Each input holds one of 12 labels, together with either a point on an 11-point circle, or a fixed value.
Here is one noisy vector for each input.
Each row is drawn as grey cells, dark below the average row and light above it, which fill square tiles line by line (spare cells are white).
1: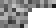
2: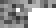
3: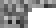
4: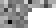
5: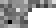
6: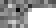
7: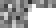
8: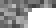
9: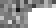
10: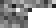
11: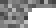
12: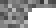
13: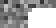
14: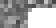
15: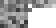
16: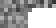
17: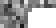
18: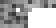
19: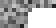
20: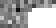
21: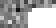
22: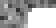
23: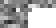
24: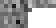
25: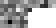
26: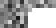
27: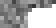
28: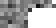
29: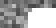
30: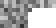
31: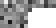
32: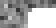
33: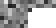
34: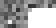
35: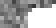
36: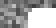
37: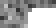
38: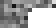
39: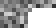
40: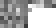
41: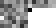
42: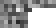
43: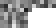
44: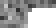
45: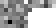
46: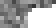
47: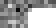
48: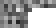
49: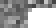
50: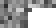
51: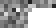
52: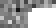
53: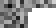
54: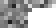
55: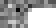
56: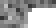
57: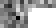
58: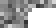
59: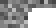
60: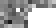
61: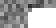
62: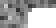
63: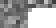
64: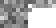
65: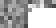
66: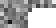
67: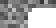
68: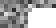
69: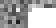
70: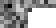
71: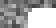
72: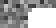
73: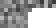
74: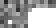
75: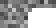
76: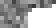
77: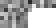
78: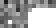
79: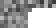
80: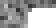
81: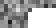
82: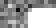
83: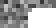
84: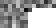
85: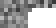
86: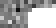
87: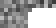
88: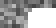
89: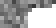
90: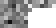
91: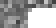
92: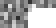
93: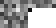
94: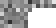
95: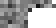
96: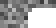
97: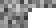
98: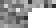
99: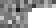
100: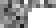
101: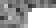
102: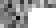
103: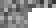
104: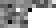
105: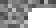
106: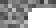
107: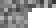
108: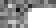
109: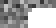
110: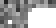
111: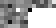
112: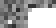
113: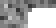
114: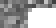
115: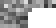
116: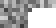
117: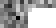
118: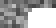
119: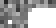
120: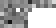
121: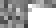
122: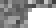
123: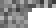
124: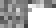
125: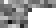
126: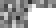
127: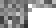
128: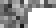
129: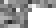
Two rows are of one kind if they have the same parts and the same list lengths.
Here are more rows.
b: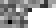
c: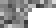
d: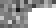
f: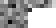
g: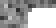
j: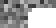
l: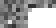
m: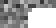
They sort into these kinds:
b, c, f
d, g, j, l, m

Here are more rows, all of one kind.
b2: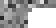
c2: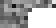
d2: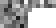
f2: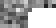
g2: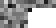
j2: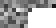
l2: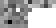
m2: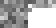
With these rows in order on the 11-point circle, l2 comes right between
d2 and m2.
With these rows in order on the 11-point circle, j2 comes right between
f2 and g2.
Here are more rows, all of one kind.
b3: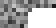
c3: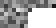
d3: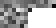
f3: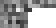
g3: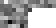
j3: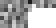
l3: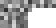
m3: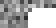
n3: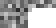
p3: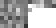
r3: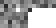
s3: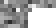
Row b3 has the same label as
c3 and d3.
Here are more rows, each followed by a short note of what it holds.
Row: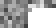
a point on an 11-point circle and one of 12 labels
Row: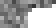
one of 12 labels
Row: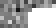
one of 12 labels
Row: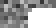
one of 12 labels
